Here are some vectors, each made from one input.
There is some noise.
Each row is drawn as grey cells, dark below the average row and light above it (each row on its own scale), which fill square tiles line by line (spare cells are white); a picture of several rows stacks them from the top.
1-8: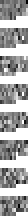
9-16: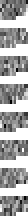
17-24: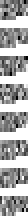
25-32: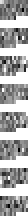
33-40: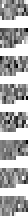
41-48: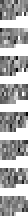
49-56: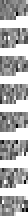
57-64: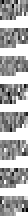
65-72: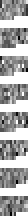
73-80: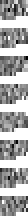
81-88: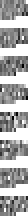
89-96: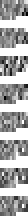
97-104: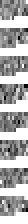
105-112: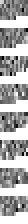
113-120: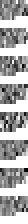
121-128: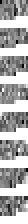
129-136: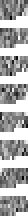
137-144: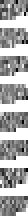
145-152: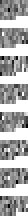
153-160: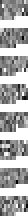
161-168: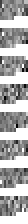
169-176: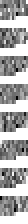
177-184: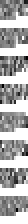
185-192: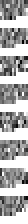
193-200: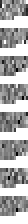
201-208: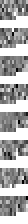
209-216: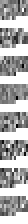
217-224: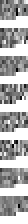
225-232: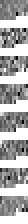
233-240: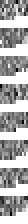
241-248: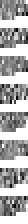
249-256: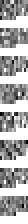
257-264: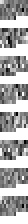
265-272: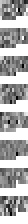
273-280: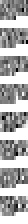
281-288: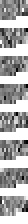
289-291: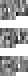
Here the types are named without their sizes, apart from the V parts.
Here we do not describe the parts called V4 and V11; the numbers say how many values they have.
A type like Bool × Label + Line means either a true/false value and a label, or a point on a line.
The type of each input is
Bool × Bool × Bool × Bool × Label × V11 + V4.
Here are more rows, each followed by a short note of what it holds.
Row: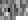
a label, four true/false values and a value of V11
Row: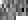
a value of V4
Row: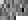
a value of V4
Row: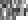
a label, four true/false values and a value of V11
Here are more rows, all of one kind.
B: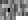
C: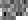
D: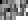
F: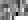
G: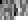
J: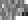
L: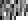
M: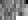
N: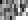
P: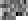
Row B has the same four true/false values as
D, G and N.
